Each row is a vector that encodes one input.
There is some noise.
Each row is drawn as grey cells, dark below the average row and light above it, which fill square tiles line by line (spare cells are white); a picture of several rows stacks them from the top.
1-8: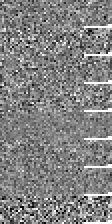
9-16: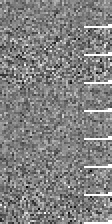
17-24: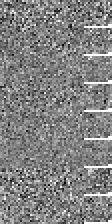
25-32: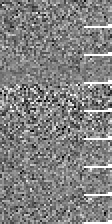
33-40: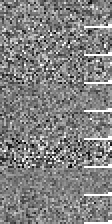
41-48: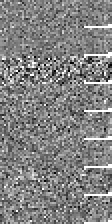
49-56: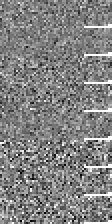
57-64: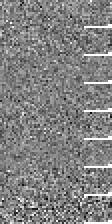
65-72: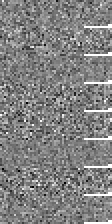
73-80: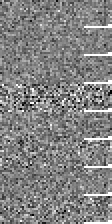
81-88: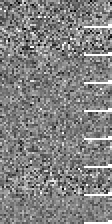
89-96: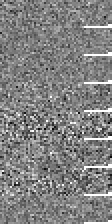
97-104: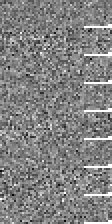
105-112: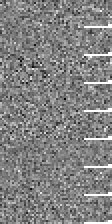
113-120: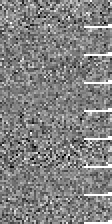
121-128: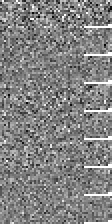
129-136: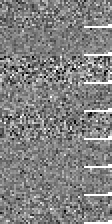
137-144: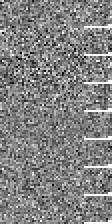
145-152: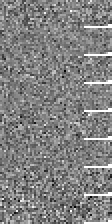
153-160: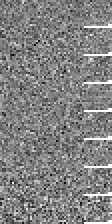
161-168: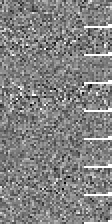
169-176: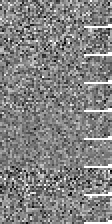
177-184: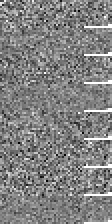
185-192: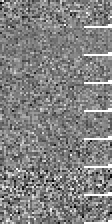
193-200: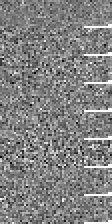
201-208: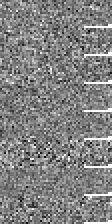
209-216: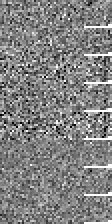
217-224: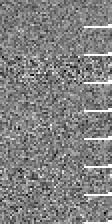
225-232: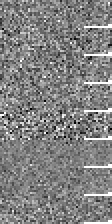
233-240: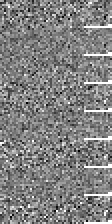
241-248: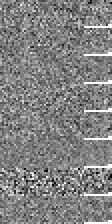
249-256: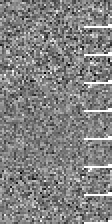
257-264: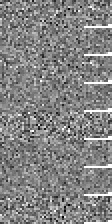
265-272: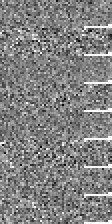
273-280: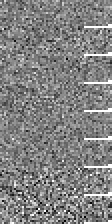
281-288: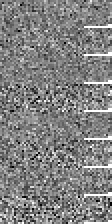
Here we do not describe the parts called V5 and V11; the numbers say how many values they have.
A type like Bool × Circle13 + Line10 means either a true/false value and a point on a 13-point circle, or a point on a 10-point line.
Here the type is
Bool × (Label8 + V5 × V11) × Line8.
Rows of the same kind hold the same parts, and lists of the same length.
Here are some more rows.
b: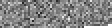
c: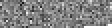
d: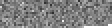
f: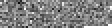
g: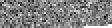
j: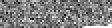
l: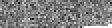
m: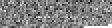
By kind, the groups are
b, m
c, d, f, g, j, l

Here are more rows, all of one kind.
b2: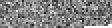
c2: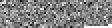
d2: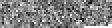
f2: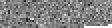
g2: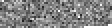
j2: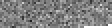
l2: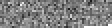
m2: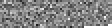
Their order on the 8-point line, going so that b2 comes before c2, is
b2, d2, l2, j2, g2, f2, m2, c2.
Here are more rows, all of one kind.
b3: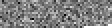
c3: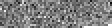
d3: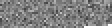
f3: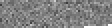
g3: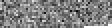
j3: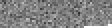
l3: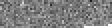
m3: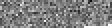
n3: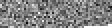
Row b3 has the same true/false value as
c3 and l3.
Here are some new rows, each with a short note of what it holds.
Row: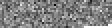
one of 8 labels, a point on an 8-point line and a true/false value
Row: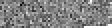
a point on an 8-point line, a true/false value, a value of V5 and a value of V11
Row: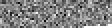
a point on an 8-point line, a true/false value, a value of V5 and a value of V11
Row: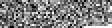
a point on an 8-point line, a true/false value, a value of V5 and a value of V11
